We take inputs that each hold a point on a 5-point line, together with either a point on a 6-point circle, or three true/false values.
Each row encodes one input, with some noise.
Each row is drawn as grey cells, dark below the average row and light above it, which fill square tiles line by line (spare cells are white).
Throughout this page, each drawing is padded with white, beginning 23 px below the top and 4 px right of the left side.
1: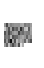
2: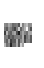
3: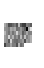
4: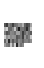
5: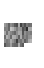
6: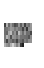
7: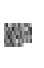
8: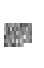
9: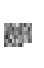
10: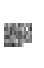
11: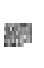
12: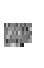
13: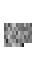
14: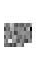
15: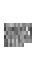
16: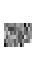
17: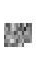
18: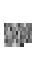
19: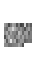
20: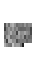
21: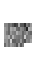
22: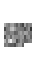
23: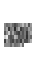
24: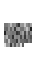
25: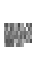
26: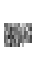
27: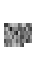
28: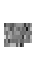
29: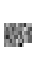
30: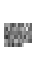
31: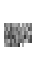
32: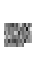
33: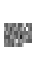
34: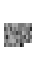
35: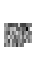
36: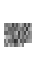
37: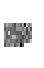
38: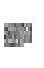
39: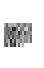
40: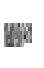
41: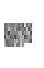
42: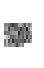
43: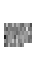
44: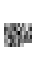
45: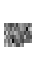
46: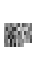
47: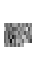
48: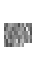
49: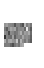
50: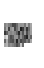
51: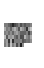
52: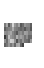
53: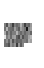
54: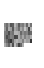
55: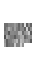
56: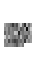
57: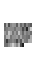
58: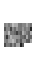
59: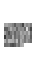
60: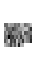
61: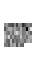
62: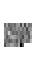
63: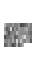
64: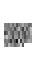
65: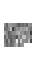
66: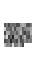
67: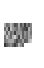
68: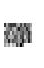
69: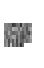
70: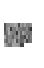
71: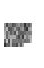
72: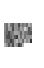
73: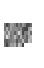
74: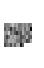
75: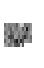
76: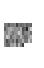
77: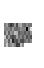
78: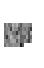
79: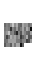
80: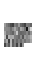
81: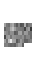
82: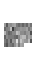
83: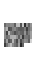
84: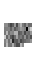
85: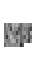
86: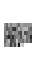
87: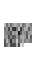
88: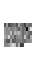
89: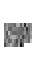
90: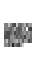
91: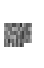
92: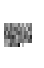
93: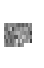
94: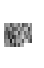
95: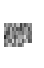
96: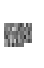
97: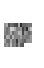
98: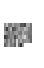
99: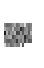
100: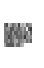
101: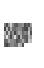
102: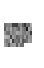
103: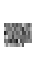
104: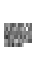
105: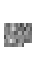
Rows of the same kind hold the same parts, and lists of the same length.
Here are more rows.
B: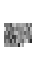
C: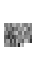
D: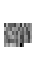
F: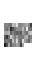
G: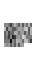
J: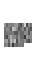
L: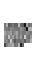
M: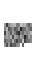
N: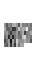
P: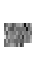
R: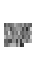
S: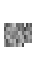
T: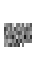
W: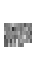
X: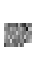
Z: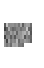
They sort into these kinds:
B, C, G, M, N, T
D, F, J, L, P, R, S, W, X, Z

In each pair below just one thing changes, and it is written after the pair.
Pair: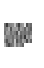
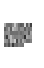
one of the three true/false values
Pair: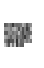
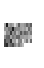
the place on the 5-point line
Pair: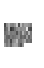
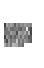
one of the three true/false values
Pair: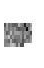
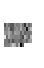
one of the three true/false values
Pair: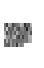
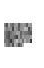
the place on the 5-point line
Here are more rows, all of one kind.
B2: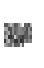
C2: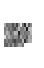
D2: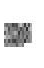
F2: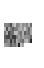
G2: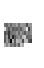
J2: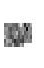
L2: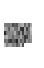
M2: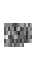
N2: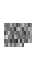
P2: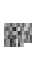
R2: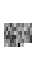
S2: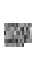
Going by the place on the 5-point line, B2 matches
L2, M2, N2 and S2.
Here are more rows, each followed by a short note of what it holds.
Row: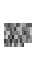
a point on a 6-point circle and a point on a 5-point line
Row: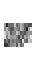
a point on a 5-point line and three true/false values
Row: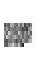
a point on a 5-point line and three true/false values
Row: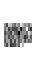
a point on a 6-point circle and a point on a 5-point line
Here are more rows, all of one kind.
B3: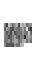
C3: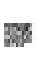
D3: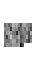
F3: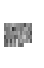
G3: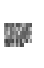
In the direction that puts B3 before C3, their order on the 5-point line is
F3, B3, D3, G3, C3.
